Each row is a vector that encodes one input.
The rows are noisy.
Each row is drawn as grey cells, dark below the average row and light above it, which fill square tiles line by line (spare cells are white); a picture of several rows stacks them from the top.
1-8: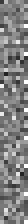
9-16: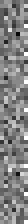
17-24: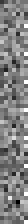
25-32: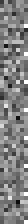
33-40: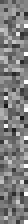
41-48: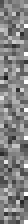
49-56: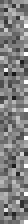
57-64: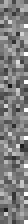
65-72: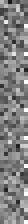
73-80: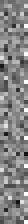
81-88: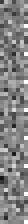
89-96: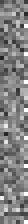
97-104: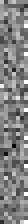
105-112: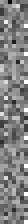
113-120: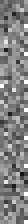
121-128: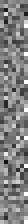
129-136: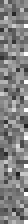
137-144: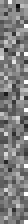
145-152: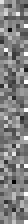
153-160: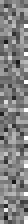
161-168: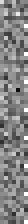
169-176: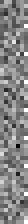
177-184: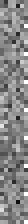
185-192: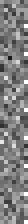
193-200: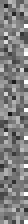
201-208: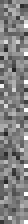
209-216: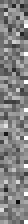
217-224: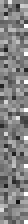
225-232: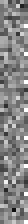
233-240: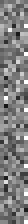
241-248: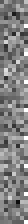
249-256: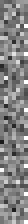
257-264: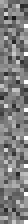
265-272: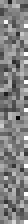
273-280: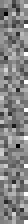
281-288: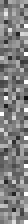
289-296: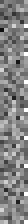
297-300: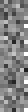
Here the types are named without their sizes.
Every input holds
a point on a circle, together with either a fixed value, or a node of a tree.
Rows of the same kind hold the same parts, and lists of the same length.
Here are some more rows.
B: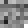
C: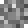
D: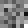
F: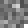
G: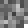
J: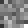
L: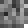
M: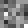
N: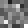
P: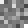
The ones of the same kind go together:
B, C, P
D, F, G, J, L, M, N

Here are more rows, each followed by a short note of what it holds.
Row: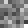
a point on a circle and a node of a tree
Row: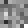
a point on a circle
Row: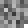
a point on a circle
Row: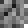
a point on a circle and a node of a tree
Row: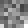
a point on a circle and a node of a tree
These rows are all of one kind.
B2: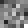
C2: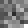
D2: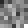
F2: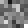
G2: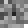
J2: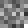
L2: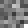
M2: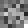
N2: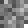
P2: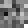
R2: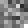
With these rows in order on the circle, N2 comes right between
G2 and P2.
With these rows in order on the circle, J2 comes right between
D2 and P2.
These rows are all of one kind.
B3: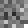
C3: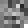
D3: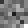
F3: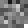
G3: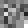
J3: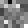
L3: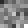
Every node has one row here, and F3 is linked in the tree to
C3.
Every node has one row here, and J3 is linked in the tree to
B3 and L3.
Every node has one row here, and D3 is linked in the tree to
G3 and L3.
